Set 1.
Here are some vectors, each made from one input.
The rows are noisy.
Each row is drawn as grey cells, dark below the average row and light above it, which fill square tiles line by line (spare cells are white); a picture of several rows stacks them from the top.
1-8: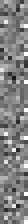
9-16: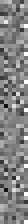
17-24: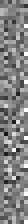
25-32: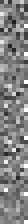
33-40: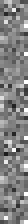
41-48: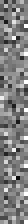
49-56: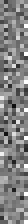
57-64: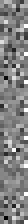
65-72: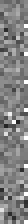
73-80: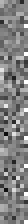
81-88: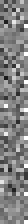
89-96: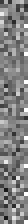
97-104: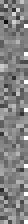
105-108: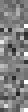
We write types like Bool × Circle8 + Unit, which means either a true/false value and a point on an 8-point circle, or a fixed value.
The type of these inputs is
Tree8.
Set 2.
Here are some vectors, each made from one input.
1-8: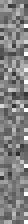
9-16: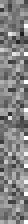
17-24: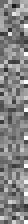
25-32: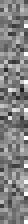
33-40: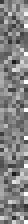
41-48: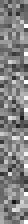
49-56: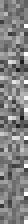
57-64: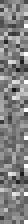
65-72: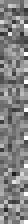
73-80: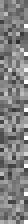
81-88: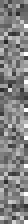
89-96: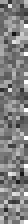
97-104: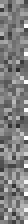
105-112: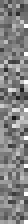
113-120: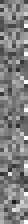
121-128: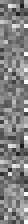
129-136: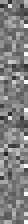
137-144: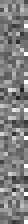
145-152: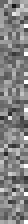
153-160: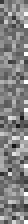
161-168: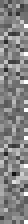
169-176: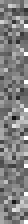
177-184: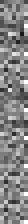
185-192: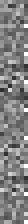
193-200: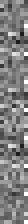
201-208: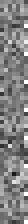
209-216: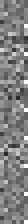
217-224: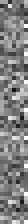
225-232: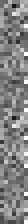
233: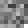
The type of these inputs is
Tree13.
